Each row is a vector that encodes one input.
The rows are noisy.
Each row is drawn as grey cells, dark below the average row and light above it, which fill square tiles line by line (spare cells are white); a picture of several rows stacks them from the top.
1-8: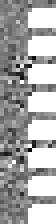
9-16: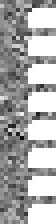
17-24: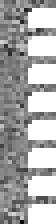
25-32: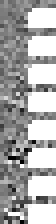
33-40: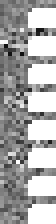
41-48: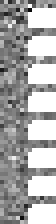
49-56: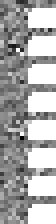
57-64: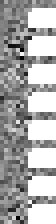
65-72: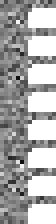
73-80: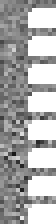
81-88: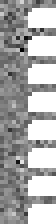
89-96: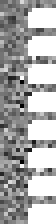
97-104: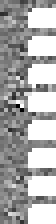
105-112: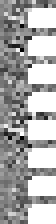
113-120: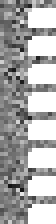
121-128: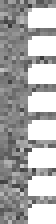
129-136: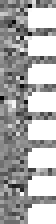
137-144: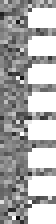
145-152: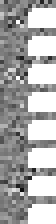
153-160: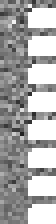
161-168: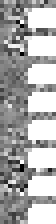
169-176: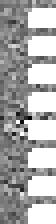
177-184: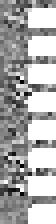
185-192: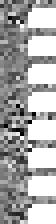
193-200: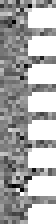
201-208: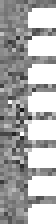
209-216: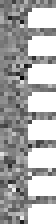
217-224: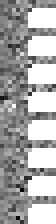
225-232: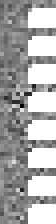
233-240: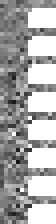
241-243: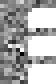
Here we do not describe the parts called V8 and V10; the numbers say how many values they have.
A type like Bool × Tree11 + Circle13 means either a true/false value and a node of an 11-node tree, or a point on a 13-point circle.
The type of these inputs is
Bool × V10 + Label7 × Line7 × V8.
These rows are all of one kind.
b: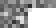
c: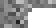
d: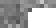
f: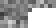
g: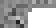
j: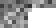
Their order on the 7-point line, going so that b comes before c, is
g, b, j, f, c, d.
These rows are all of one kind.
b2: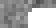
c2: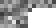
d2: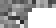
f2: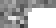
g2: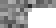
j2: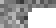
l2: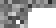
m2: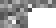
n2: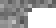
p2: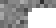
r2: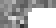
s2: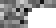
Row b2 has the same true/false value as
c2, d2, g2 and l2.
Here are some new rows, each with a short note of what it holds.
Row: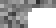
a true/false value and a value of V10
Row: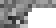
one of 7 labels, a point on a 7-point line and a value of V8
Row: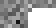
one of 7 labels, a point on a 7-point line and a value of V8
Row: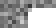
one of 7 labels, a point on a 7-point line and a value of V8
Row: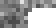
one of 7 labels, a point on a 7-point line and a value of V8
